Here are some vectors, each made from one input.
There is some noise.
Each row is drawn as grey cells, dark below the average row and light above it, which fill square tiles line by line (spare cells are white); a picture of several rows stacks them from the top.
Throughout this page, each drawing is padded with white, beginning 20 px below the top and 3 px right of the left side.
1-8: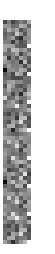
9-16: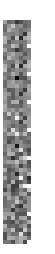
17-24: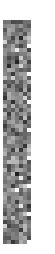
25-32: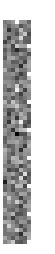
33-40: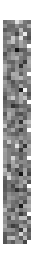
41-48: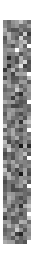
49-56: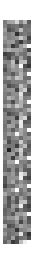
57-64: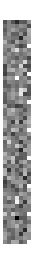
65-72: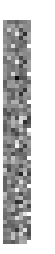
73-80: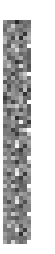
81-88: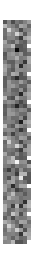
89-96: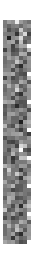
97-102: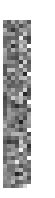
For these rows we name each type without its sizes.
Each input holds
either a label and a point on a line, or three true/false values.
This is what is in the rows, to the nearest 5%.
About 50% of them hold a label and a point on a line. The rest hold three true/false values.
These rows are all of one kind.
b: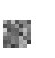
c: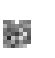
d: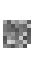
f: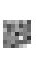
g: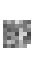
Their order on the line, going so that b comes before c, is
b, d, g, c, f.
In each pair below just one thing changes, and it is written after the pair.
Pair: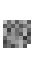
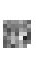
the place on the line
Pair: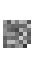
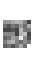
the place on the line
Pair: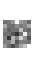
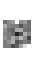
the place on the line
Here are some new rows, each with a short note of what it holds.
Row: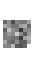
three true/false values
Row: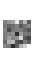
a label and a point on a line
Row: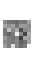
three true/false values
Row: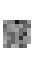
three true/false values
